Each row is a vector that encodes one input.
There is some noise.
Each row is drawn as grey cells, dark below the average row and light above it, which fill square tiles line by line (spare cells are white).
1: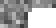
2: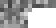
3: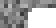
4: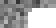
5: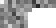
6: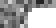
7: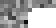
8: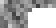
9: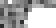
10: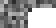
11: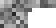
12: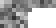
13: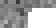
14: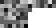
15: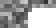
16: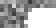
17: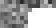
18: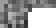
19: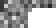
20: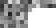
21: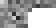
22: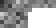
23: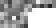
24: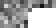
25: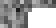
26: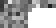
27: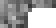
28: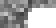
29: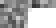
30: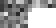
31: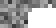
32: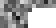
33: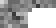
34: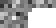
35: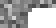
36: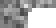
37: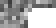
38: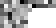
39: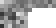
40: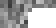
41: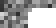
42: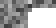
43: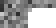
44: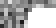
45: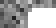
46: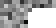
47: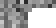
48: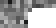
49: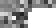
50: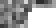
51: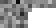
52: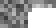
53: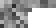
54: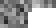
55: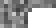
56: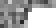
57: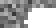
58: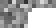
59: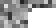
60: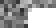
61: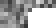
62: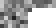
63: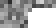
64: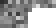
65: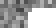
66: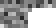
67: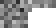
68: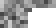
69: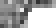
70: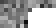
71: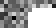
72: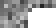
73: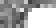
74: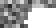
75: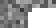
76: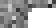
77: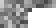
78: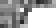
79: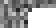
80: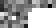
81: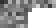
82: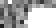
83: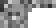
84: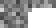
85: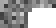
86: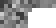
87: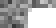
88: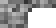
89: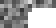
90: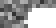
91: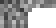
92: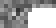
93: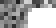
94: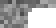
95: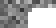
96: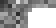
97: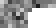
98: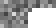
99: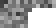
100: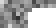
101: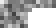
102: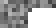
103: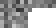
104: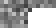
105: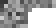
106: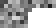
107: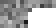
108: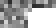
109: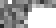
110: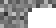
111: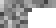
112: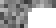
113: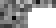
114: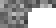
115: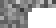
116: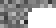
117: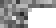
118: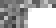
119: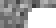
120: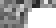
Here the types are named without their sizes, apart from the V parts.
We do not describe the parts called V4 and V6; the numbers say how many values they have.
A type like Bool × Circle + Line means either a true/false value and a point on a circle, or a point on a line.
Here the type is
Bool × Bool × Bool × Bool + (Line + V6) × V4.
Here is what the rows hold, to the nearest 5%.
About 55% of them hold four true/false values. The rest hold a value of V4, together with either a point on a line, or a value of V6.
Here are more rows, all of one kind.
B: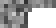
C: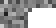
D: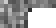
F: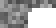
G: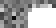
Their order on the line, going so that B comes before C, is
G, F, B, C, D.
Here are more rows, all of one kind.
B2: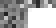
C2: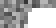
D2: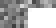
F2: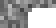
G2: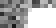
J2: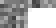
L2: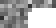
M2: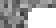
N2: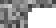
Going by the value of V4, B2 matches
D2 and L2.
